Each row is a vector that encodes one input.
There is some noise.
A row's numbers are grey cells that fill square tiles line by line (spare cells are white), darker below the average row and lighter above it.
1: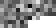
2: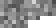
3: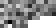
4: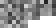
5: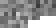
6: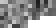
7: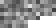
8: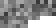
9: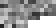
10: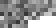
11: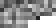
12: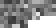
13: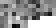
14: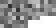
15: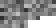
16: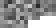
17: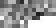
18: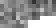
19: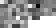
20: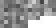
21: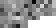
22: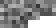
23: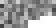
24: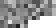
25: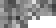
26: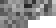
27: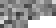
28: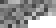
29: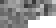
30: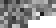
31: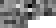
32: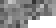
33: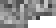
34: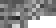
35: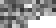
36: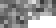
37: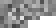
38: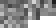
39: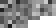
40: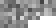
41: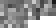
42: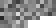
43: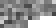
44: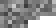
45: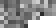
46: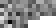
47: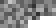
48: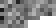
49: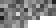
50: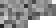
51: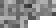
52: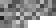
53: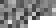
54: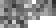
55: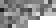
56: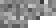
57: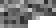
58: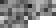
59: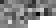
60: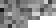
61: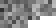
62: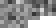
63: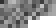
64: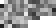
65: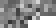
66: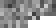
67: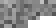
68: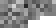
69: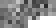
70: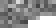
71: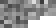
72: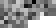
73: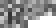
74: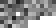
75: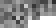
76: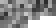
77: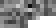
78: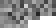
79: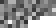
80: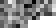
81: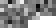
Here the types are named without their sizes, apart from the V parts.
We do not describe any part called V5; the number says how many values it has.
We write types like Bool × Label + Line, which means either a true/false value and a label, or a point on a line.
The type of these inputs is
List(Line) × V5.
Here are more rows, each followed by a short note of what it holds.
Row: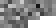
a value of V5, together with the empty list
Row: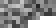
a value of V5, together with the empty list
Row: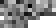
a value of V5, together with the empty list
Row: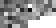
a value of V5, together with a list of one item
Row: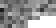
a value of V5, together with a list of two items
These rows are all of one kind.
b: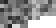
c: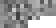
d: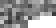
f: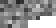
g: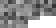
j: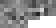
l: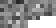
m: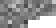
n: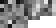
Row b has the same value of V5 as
f, l and n.
